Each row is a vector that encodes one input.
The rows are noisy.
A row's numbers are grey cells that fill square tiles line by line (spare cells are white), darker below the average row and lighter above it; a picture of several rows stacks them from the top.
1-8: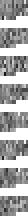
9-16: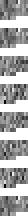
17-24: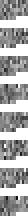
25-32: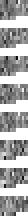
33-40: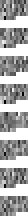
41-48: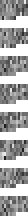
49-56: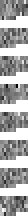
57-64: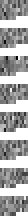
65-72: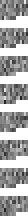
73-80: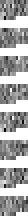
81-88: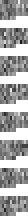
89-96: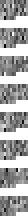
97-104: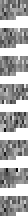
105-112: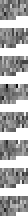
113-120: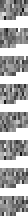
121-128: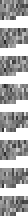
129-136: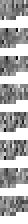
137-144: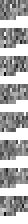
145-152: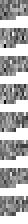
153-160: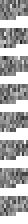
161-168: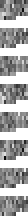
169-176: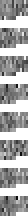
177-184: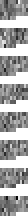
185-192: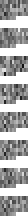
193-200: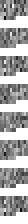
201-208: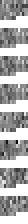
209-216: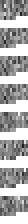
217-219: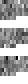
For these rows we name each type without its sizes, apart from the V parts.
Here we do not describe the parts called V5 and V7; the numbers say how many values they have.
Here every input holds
either a point on a line, or a true/false value and a value of V7, or a value of V5.
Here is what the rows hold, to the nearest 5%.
About 25% of them hold a point on a line. About 55% of them hold a true/false value and a value of V7. The rest hold a value of V5.
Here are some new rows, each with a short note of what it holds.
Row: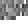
a true/false value and a value of V7
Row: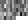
a value of V5
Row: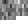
a point on a line
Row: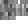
a point on a line
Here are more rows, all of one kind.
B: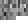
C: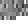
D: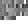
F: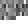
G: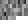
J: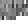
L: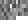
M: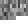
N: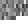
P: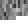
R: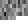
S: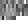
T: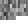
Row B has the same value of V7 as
F, M, N and T.
